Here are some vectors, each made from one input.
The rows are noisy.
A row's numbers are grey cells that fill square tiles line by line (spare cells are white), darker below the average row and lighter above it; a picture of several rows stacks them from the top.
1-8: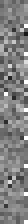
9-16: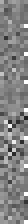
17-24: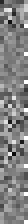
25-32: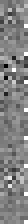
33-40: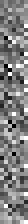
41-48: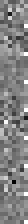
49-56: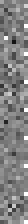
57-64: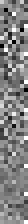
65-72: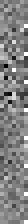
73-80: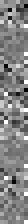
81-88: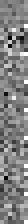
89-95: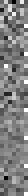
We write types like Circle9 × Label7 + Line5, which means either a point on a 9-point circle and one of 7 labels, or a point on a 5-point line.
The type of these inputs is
(Circle6 + Unit) × (Line9 + Line10).
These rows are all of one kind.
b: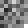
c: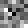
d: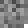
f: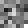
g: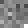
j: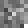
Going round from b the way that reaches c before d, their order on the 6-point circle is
b, c, d, g, f, j.
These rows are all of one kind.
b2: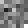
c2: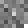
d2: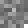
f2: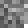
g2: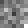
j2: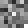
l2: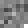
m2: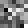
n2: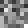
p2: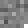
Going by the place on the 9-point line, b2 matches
d2, f2, j2 and n2.
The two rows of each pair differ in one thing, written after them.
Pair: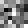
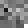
the place on the 6-point circle
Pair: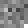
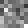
the place on the 9-point line
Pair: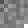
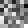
the place on the 6-point circle
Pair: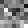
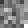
the place on the 6-point circle
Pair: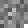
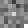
the place on the 6-point circle
